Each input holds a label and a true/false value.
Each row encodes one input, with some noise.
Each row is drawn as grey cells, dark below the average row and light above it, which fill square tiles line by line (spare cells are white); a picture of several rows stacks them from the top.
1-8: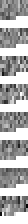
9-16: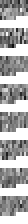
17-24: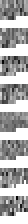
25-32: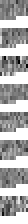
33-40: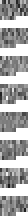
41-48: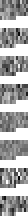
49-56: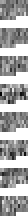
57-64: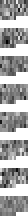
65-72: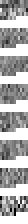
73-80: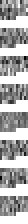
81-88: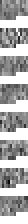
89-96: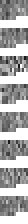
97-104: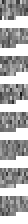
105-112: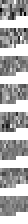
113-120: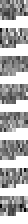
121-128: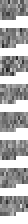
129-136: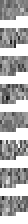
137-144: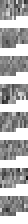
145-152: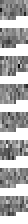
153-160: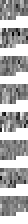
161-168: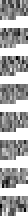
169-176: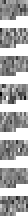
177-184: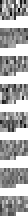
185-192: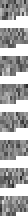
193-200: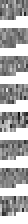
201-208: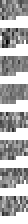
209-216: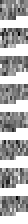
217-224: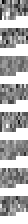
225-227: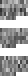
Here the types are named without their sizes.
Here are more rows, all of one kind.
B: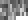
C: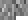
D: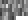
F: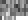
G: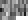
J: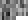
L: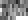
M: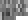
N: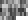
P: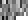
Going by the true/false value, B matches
D, J, L and P.
